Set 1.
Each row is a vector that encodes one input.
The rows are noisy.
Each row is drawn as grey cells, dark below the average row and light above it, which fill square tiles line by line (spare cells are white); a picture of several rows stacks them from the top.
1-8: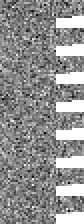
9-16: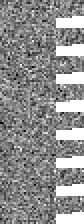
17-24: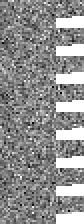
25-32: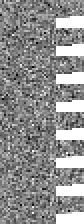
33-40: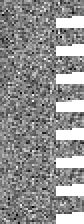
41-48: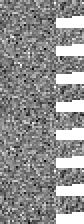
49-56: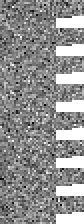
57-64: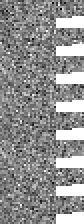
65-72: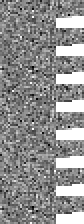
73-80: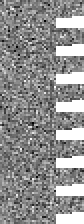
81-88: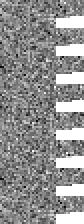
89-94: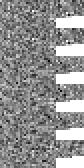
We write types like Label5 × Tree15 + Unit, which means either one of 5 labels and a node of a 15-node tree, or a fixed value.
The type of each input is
Bool × Bool × Bool + Tree13.
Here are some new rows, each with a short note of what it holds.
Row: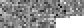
three true/false values
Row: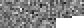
a node of a 13-node tree
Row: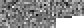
a node of a 13-node tree
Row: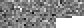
a node of a 13-node tree
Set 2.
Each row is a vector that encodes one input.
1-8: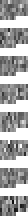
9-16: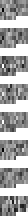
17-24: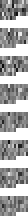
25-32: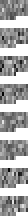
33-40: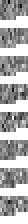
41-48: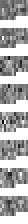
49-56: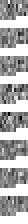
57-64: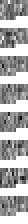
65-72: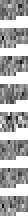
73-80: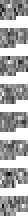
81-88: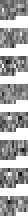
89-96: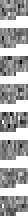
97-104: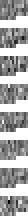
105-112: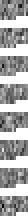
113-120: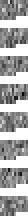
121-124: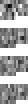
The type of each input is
Bool × Line8.
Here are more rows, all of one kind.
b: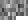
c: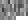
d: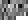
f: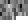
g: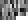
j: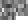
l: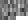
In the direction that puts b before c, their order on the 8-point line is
b, d, c, j, f, l, g.
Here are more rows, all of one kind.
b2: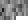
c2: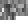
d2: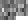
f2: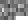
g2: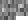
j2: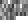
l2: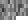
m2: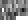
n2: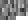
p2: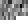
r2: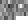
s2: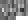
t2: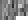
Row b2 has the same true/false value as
l2 and p2.
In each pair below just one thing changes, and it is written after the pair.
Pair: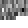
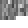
the place on the 8-point line
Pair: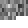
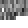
the true/false value
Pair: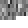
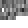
the place on the 8-point line
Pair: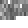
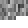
the true/false value
